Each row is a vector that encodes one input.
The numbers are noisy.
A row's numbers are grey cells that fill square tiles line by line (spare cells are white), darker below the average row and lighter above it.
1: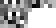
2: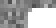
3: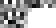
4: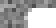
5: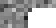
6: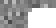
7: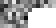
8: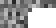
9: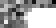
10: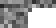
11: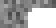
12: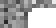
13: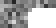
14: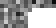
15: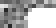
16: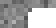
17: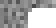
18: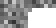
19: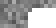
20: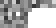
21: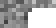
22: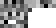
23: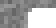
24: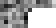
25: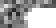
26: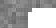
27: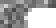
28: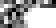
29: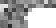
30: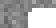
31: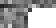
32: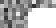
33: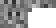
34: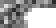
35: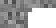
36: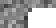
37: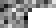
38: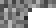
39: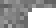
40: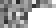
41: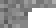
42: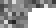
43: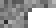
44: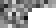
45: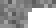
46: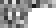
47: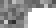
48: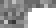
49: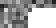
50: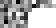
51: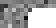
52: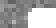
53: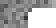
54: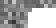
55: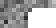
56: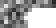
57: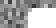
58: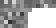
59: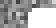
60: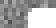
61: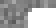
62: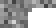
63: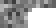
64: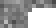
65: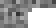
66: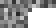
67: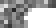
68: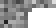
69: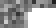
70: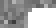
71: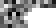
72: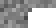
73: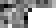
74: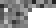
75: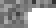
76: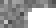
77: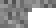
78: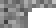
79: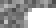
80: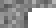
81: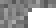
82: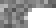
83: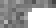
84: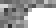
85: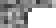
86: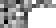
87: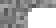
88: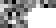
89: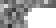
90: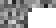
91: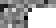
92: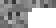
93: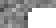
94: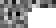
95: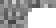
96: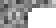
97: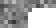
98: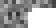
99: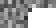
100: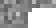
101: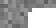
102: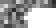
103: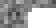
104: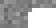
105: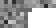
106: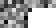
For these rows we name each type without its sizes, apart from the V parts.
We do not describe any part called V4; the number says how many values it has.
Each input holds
a list of items, each a true/false value and a value of V4.
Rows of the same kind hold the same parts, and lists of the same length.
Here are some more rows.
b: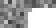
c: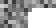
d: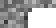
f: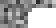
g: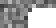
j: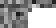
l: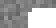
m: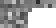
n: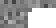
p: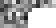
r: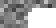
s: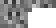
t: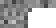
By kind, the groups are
b, t
c, d, g, l, n, p, s
f, j, m, r

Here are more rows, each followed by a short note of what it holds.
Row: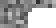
the empty list
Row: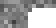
a list of two items
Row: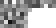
a list of one item
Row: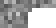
a list of one item
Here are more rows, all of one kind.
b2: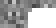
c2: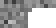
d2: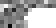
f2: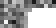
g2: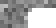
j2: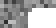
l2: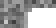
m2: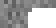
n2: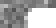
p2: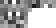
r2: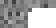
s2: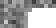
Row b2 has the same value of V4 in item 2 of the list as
j2 and m2.
